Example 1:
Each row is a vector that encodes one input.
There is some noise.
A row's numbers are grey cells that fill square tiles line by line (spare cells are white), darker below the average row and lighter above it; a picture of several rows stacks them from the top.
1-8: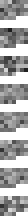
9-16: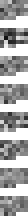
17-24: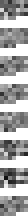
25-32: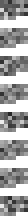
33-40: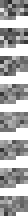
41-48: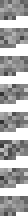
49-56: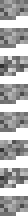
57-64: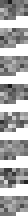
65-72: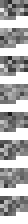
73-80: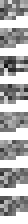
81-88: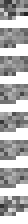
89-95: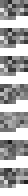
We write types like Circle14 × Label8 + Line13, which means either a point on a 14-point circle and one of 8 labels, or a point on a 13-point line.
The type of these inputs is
Line11.
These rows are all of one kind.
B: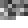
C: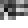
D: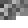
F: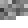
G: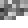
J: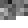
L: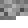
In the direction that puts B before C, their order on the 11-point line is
G, F, L, D, J, B, C.
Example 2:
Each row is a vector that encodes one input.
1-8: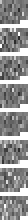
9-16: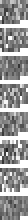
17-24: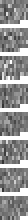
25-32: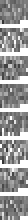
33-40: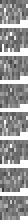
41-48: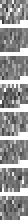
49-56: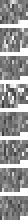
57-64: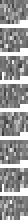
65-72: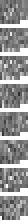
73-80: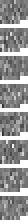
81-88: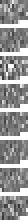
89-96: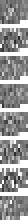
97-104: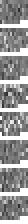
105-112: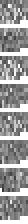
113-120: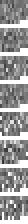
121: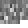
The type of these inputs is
Line10.
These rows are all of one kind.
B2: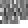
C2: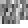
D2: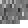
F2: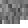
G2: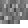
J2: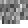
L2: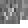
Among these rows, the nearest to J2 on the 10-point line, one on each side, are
C2 and G2.
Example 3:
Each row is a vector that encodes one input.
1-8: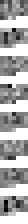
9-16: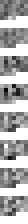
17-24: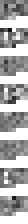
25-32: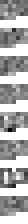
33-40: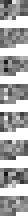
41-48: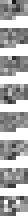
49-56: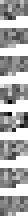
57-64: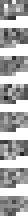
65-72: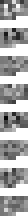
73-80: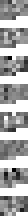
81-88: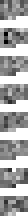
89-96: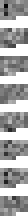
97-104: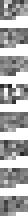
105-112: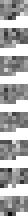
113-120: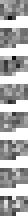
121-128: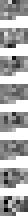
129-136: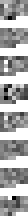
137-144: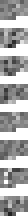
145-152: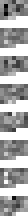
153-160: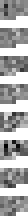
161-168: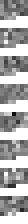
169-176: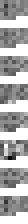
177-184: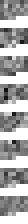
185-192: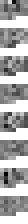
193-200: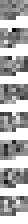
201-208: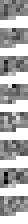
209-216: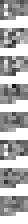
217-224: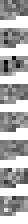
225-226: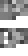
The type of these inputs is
Line6.
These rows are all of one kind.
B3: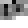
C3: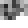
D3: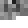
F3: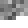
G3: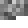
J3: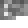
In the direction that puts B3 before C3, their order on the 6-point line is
D3, J3, B3, F3, C3, G3.
